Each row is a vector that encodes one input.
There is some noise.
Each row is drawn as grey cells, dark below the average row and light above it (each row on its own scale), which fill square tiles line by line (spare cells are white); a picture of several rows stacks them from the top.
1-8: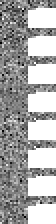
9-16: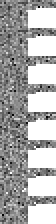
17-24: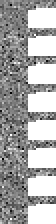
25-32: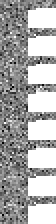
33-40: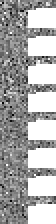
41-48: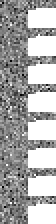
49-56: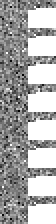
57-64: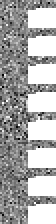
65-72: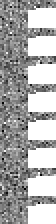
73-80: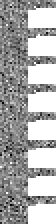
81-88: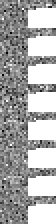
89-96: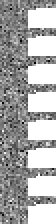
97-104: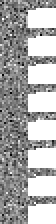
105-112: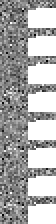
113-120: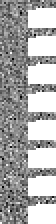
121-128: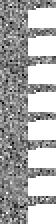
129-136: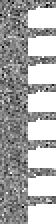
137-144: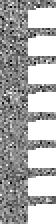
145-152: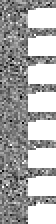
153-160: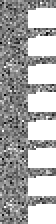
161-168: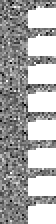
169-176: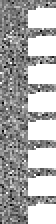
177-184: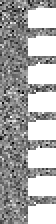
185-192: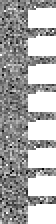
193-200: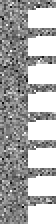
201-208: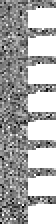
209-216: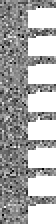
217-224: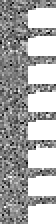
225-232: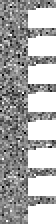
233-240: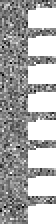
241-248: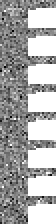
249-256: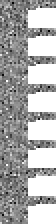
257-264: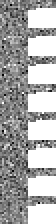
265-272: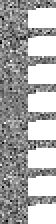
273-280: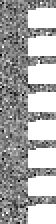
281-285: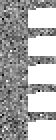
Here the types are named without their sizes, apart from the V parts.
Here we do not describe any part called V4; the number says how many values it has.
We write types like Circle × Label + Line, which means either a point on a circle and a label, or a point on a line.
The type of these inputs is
Bool × List(V4) + Circle × Circle.
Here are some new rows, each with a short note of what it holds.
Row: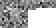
a true/false value, together with a list of one item
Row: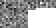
a point on each of two circles
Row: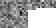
a true/false value, together with the empty list
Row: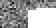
a point on each of two circles
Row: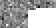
a true/false value, together with a list of two items
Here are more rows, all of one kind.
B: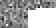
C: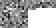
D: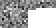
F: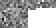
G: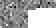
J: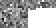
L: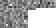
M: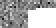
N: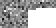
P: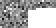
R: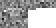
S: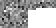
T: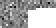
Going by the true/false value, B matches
G, L, M and T.
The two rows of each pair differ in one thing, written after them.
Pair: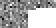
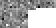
the value of V4 in item 1 of the list
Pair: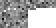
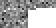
the value of V4 in item 2 of the list
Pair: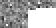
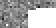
the value of V4 in item 1 of the list
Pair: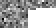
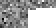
the value of V4 in item 2 of the list
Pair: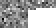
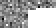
the true/false value
